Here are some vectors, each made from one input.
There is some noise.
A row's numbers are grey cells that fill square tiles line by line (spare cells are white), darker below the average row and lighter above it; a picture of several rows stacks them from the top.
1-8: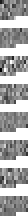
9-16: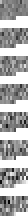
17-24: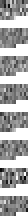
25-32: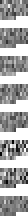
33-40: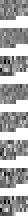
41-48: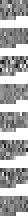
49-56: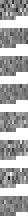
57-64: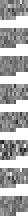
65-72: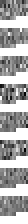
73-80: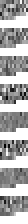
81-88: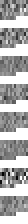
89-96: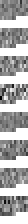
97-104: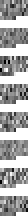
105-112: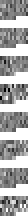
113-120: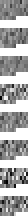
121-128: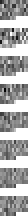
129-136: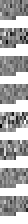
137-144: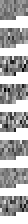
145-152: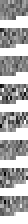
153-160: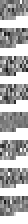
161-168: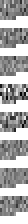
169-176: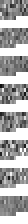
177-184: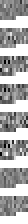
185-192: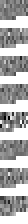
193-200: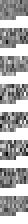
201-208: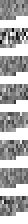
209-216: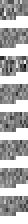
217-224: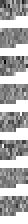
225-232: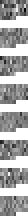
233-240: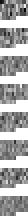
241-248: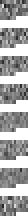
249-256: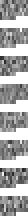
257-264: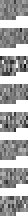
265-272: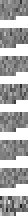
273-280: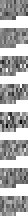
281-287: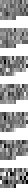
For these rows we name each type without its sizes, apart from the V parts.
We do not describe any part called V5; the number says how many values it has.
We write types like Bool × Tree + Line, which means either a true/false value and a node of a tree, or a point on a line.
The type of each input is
Bool × V5 + Line.
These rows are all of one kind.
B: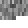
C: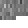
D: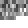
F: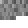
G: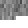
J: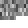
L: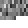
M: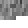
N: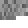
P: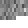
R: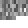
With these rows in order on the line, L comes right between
G and M.
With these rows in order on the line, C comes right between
F and G.
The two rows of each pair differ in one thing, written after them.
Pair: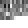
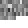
the true/false value
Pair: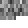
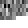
the true/false value
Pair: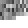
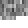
the value of V5
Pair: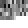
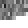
the value of V5
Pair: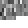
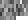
the value of V5
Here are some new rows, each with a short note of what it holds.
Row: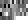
a true/false value and a value of V5
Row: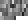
a point on a line
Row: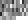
a true/false value and a value of V5
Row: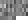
a point on a line
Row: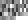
a true/false value and a value of V5
